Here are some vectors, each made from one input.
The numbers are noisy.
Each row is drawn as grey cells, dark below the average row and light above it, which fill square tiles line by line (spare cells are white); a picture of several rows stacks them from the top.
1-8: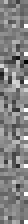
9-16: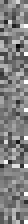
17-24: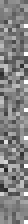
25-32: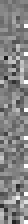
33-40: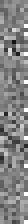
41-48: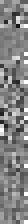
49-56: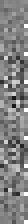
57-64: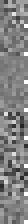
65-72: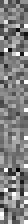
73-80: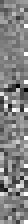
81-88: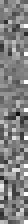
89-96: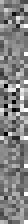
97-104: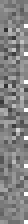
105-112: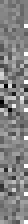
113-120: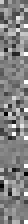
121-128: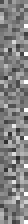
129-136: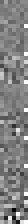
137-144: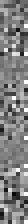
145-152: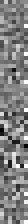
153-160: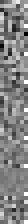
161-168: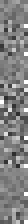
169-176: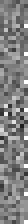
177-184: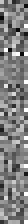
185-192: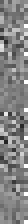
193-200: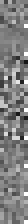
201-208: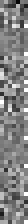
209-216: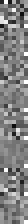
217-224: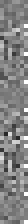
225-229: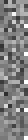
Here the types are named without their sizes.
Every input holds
a true/false value, together with either a fixed value, or a node of a tree.
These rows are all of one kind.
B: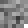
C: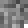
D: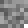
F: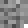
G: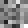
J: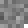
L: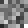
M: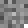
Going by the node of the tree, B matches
C and M.
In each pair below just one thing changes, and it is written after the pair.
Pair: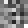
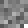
the node of the tree
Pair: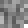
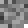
the node of the tree
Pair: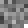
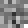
the true/false value
